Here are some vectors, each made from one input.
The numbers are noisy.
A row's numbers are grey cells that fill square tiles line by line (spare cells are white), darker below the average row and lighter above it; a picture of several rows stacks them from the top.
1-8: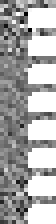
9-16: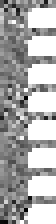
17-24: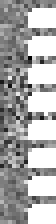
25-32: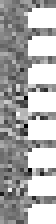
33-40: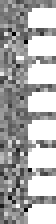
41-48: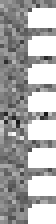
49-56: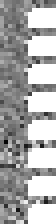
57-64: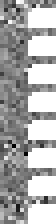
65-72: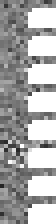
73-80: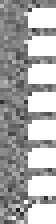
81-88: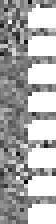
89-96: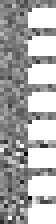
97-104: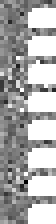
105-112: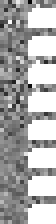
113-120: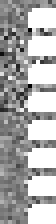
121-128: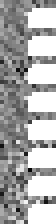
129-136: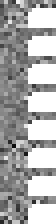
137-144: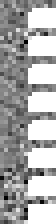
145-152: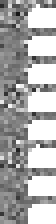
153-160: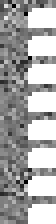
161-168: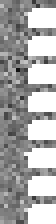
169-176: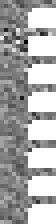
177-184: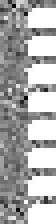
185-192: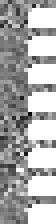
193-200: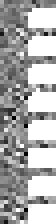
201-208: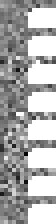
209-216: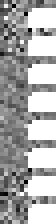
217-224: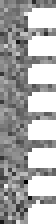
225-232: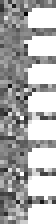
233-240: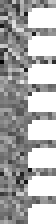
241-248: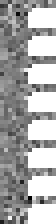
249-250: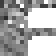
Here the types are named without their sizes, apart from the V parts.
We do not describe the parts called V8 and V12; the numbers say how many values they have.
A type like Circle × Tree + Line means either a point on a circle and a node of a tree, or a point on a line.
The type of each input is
Line × V12 + Tree × V8.
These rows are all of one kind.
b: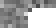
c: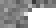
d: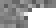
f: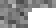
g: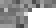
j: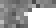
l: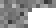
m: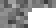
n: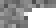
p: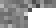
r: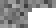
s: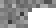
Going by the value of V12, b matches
l, p and s.
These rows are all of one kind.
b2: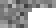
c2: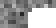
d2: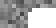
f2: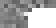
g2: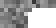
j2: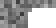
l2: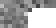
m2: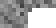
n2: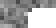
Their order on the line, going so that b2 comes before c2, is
g2, f2, l2, n2, m2, d2, b2, j2, c2.
